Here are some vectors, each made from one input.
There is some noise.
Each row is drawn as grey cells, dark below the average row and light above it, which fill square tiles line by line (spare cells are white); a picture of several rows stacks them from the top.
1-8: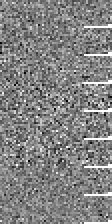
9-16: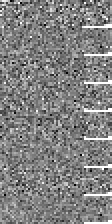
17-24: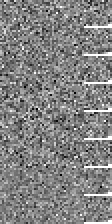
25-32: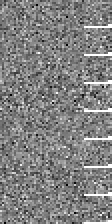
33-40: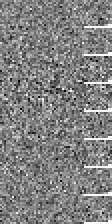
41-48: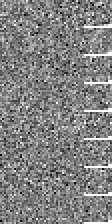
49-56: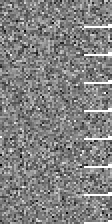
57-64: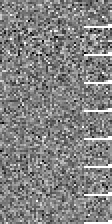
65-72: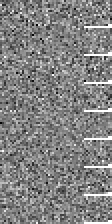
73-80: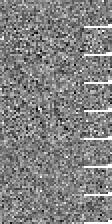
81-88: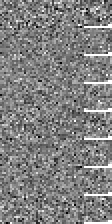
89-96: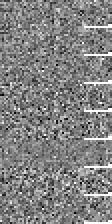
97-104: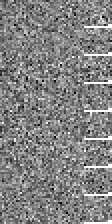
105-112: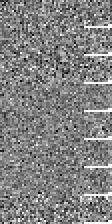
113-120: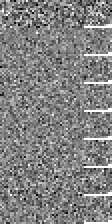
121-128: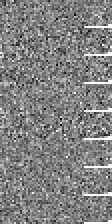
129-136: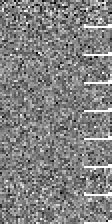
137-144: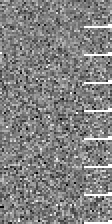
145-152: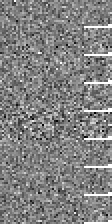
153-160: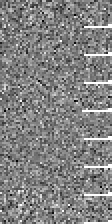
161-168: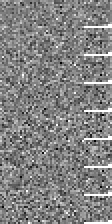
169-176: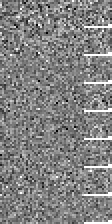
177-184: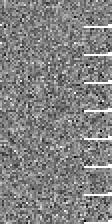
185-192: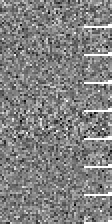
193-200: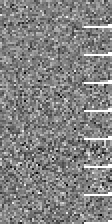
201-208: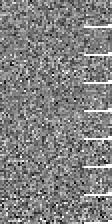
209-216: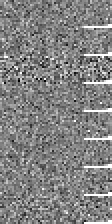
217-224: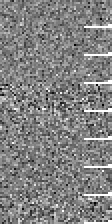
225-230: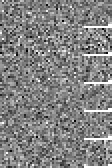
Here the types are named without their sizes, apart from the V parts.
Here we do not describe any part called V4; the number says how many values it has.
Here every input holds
a point on a line, together with either four true/false values, or a value of V4.
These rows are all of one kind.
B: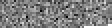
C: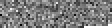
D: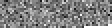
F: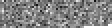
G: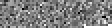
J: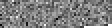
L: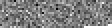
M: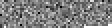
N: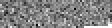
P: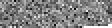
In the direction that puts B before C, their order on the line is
F, M, D, N, B, C, J, G, L, P.
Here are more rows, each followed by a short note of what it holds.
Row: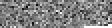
a point on a line and a value of V4
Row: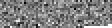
a point on a line and a value of V4
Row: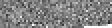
a point on a line and four true/false values
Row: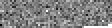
a point on a line and a value of V4
